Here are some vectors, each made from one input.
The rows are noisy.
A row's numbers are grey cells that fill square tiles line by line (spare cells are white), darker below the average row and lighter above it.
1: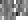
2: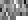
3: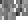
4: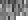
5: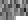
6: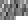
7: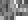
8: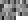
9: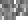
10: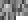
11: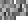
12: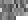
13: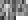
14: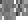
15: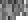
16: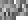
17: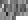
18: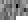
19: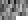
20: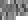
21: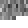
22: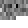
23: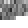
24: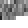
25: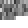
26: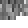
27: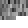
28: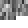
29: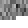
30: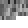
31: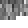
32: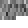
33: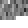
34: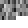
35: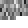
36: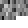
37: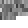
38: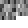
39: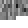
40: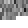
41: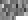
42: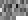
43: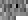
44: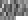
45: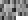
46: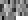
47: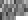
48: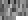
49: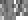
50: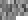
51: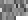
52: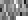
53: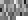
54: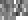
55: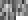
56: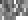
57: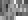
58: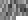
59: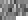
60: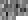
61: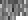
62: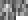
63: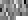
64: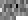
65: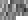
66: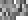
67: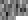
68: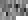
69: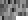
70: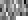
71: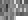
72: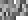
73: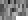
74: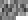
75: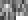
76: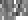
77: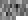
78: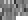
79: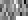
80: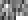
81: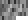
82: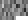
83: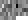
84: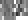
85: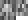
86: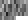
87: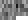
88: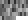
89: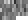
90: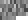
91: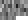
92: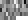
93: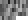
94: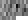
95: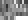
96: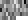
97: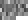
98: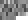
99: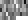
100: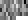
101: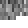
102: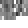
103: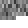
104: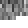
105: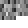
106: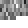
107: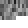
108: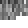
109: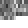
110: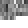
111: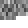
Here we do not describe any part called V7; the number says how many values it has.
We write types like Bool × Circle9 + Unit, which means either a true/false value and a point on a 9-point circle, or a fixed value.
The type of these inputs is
Bool × Bool × Bool + (Circle8 + Unit) × V7.
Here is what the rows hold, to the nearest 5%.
About 60% of them hold three true/false values. The rest hold a value of V7, together with either a point on an 8-point circle, or a fixed value.
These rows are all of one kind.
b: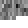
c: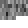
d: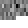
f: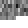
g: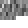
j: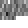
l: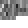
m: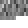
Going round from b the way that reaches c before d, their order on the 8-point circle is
b, f, c, j, m, g, l, d.
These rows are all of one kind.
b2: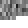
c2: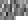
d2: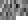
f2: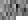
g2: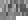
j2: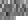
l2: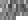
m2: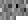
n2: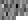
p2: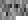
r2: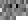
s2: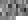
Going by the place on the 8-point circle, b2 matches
d2 and r2.
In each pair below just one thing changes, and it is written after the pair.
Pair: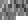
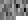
the place on the 8-point circle
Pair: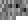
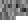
the place on the 8-point circle
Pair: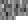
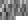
the value of V7
